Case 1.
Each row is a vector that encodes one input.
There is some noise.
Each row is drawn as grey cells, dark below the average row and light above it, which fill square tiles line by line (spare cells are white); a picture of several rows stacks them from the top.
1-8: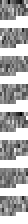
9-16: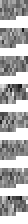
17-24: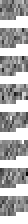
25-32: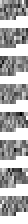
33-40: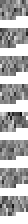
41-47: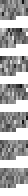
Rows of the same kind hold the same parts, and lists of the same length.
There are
3 kinds of row.
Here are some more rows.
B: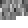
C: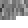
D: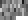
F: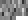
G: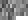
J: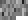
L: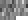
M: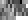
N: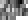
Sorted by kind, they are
B, D, F, J
C, G, L
M, N

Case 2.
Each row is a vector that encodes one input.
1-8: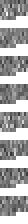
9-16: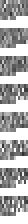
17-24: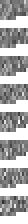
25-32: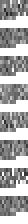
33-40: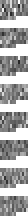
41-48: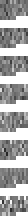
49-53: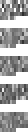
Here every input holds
a true/false value, together with either a fixed value, or a node of a 7-node tree.
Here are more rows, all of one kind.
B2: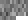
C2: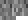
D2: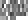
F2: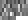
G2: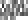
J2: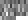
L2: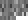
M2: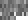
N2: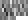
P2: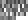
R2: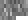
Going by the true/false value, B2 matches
C2, L2, M2 and N2.
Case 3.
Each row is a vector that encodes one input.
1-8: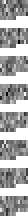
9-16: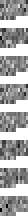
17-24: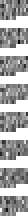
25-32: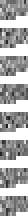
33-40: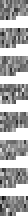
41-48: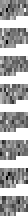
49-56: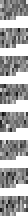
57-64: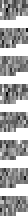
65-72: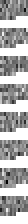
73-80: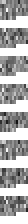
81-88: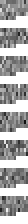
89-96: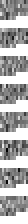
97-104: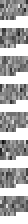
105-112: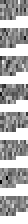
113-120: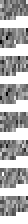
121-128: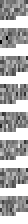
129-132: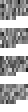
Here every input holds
one of 7 labels and four true/false values.
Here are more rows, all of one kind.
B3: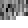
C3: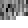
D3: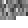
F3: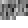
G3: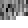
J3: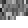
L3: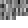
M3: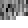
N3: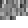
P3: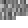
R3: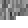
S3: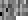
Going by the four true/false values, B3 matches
C3, G3, J3 and M3.
